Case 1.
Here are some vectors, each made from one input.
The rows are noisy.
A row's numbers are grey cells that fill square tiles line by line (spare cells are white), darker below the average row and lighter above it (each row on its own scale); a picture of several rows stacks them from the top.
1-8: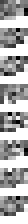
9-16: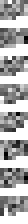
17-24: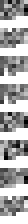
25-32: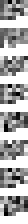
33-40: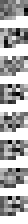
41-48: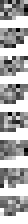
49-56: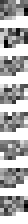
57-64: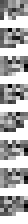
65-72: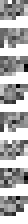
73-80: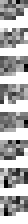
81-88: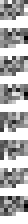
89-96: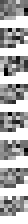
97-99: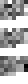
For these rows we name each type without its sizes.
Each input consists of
either a fixed value, or three true/false values.
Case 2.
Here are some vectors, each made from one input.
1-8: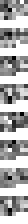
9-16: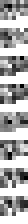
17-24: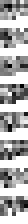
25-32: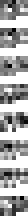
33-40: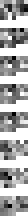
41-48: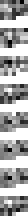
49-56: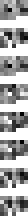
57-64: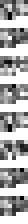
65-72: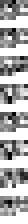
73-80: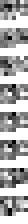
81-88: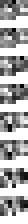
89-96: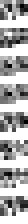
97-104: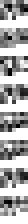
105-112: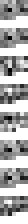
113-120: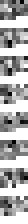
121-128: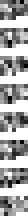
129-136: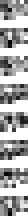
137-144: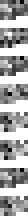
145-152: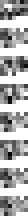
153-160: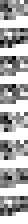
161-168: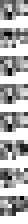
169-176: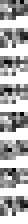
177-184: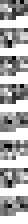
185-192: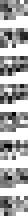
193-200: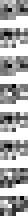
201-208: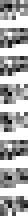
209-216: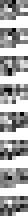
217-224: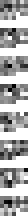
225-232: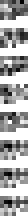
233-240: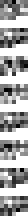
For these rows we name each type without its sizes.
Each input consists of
three true/false values.
